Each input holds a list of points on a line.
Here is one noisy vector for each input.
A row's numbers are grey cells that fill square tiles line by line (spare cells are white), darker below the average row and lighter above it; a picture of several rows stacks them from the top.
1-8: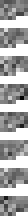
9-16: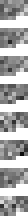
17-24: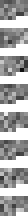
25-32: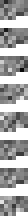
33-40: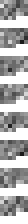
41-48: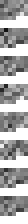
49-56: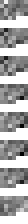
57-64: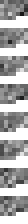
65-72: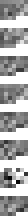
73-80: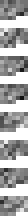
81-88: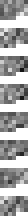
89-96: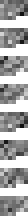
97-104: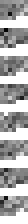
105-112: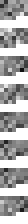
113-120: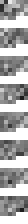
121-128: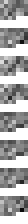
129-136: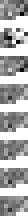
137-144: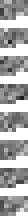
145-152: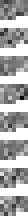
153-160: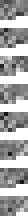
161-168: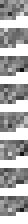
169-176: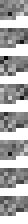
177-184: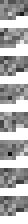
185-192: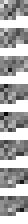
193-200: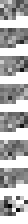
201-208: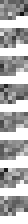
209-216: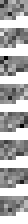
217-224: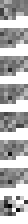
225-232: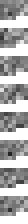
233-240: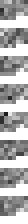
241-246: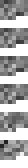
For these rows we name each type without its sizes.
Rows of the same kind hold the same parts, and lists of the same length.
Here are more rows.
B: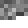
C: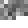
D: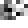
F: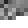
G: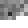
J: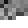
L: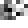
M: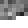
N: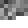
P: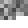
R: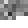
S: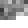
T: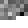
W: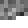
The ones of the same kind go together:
B, F, J, M, N, T, W
C, G, P, R, S
D, L

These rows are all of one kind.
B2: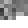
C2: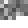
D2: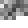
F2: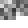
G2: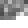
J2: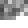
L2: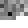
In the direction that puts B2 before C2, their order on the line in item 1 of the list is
L2, J2, G2, B2, C2, D2, F2.
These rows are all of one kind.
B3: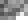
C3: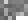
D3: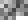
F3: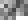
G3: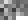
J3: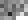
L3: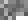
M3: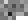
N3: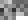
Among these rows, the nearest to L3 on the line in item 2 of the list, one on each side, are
C3 and D3.
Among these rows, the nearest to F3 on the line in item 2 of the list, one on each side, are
D3 and M3.
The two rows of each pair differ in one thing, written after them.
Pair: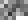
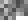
the place on the line in item 2 of the list
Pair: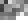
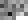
the place on the line in item 2 of the list
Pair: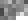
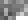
the place on the line in item 2 of the list
